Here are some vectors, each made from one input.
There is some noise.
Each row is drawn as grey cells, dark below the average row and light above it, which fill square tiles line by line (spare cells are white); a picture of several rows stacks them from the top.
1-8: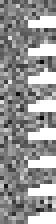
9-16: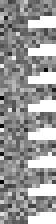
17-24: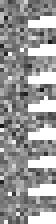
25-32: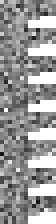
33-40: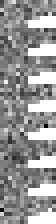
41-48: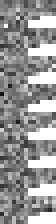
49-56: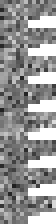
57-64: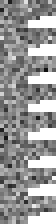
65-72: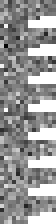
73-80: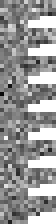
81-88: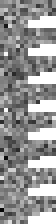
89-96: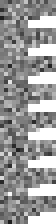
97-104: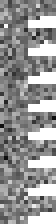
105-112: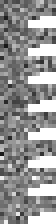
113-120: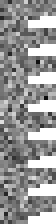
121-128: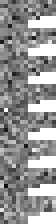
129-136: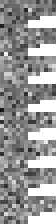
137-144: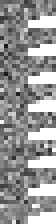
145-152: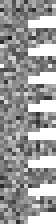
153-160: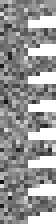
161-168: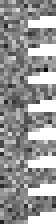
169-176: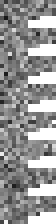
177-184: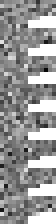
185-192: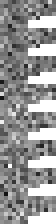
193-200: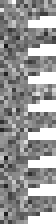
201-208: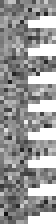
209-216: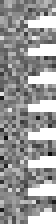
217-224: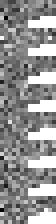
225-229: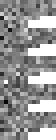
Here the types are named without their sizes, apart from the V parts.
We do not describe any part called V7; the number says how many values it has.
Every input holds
either a point on each of two circles and a node of a tree, or a true/false value and a value of V7.
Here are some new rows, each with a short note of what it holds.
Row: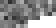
a true/false value and a value of V7
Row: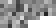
a point on each of two circles and a node of a tree
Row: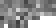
a true/false value and a value of V7
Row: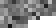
a true/false value and a value of V7
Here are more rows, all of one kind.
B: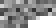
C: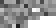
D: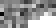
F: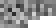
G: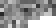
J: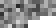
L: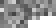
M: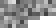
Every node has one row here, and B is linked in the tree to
J and M.
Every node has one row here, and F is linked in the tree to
C.
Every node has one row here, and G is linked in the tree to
L.
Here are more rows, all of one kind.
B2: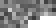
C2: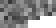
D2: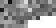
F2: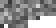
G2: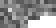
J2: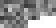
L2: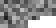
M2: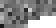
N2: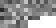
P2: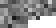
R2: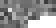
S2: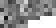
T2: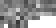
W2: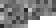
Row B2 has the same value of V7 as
G2, M2, R2 and W2.
